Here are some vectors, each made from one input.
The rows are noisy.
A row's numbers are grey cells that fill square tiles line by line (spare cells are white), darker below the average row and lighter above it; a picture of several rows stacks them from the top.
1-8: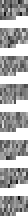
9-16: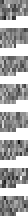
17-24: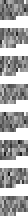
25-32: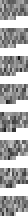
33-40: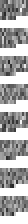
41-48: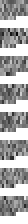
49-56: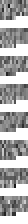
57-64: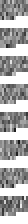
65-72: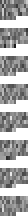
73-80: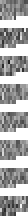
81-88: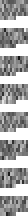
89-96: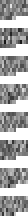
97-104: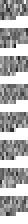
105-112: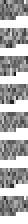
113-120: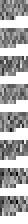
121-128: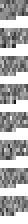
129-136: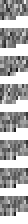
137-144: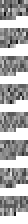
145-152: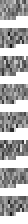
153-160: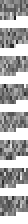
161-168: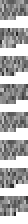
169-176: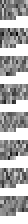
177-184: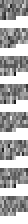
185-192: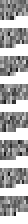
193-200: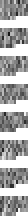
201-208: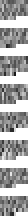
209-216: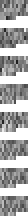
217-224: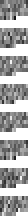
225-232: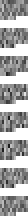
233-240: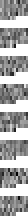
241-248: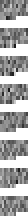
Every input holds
either a point on a 20-point circle, or a point on a 3-point line and a point on a 4-point line.
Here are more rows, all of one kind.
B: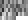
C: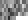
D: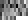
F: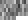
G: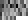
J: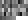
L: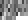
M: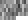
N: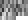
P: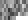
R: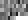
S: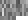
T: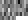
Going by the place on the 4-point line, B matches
F, M and N.
